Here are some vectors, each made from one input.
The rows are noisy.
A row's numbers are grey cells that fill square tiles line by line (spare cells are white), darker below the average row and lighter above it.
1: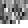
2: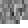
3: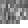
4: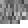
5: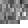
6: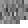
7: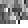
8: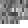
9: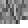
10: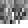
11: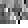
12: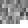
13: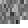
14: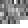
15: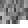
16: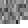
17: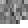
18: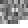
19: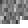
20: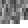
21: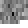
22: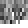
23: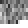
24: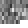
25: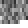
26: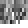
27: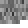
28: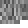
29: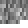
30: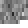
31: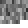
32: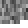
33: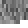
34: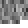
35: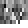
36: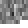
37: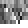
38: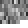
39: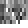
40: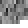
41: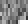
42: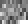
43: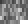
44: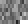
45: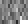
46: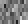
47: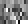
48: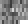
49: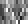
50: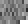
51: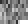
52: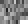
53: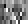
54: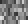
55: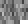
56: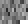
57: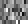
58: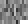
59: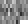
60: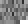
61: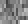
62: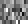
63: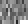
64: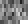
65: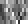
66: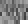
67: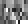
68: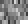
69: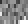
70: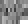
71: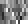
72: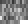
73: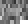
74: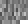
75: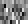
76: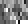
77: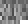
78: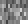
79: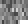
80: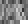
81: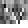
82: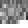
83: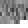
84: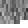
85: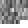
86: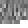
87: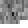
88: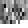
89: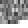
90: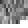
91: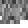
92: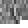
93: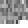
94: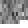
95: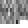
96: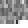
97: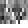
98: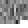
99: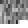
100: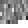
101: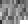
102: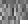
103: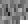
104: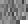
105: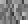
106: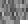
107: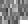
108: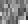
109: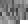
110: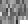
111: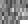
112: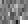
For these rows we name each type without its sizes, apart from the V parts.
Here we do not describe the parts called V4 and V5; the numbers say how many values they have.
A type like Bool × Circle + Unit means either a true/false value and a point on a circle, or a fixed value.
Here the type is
(Bool × Circle + V5) × V4 + Line × Line.
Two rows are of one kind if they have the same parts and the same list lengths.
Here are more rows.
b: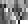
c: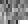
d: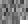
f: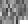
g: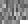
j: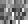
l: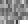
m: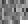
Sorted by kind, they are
b, j
c, f, l
d, g, m

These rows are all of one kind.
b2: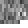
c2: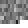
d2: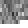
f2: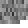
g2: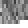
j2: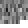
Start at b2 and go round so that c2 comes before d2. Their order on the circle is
b2, j2, c2, g2, d2, f2.
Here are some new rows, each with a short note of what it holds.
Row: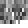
a point on each of two lines
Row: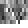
a point on each of two lines
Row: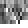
a point on each of two lines
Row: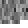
a point on a circle, a true/false value and a value of V4
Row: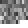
a point on a circle, a true/false value and a value of V4
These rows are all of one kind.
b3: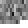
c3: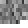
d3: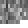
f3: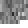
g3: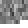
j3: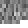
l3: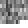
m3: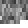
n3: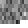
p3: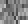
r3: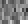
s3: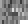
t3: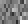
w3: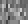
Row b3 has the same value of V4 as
c3, g3, n3 and t3.
